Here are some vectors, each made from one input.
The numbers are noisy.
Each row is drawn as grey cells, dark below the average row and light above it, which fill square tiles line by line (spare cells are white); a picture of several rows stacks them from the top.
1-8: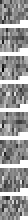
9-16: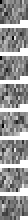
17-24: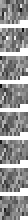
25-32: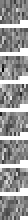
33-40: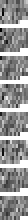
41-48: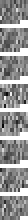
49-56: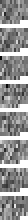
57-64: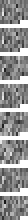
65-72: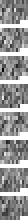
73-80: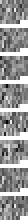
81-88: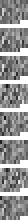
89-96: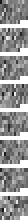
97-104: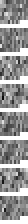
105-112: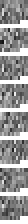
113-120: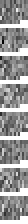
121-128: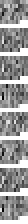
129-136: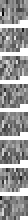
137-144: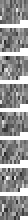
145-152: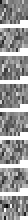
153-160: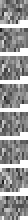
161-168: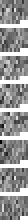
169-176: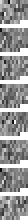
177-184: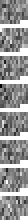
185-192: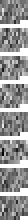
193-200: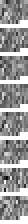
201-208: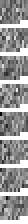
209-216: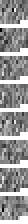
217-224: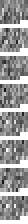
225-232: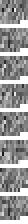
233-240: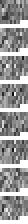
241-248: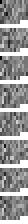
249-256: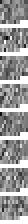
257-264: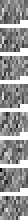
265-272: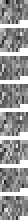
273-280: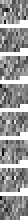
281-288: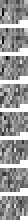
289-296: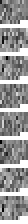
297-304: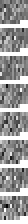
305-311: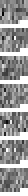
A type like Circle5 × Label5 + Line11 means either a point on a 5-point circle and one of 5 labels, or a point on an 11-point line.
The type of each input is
Bool × Tree15 + List3(Circle6).
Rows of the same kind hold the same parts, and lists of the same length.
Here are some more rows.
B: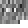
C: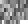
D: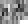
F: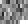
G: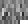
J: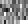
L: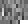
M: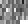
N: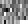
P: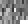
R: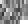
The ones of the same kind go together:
B, M, P
C, F, R
D
G, L
J, N

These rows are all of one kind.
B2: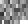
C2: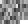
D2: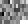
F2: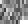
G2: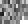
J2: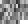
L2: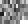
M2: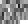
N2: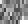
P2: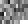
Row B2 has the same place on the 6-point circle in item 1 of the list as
D2, G2, L2 and P2.
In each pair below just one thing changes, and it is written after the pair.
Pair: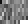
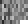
the node of the tree
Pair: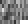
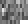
the true/false value
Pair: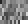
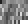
the true/false value
